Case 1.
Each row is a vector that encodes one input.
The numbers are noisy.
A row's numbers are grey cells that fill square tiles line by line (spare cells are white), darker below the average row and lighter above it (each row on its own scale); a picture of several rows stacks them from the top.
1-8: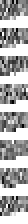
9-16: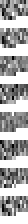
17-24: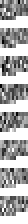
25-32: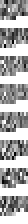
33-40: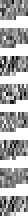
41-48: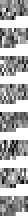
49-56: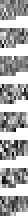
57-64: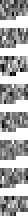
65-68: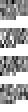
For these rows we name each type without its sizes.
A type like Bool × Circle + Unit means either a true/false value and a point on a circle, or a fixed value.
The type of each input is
Line.
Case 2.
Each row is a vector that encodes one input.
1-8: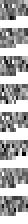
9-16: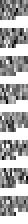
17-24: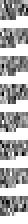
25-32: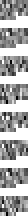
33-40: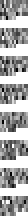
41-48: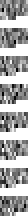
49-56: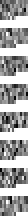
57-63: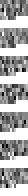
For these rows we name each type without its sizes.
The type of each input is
Line.
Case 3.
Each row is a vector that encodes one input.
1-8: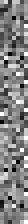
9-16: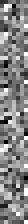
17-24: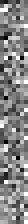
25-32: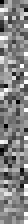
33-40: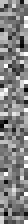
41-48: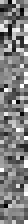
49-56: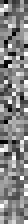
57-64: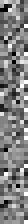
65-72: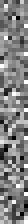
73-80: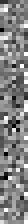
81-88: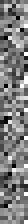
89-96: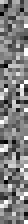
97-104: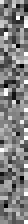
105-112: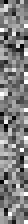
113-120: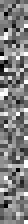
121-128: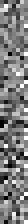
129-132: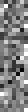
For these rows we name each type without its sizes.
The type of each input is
Tree.
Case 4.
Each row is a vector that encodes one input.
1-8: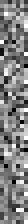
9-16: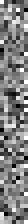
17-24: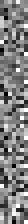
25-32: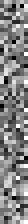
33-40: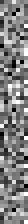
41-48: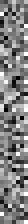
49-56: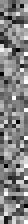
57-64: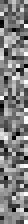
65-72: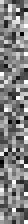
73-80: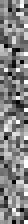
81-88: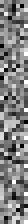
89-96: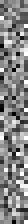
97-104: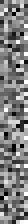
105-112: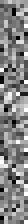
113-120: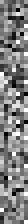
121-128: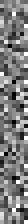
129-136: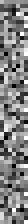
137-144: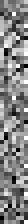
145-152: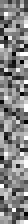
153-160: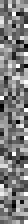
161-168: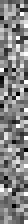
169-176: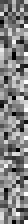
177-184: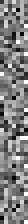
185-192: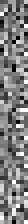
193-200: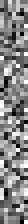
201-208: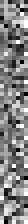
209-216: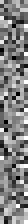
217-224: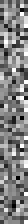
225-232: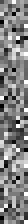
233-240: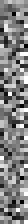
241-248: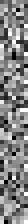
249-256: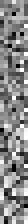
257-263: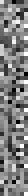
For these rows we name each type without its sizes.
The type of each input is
Tree.
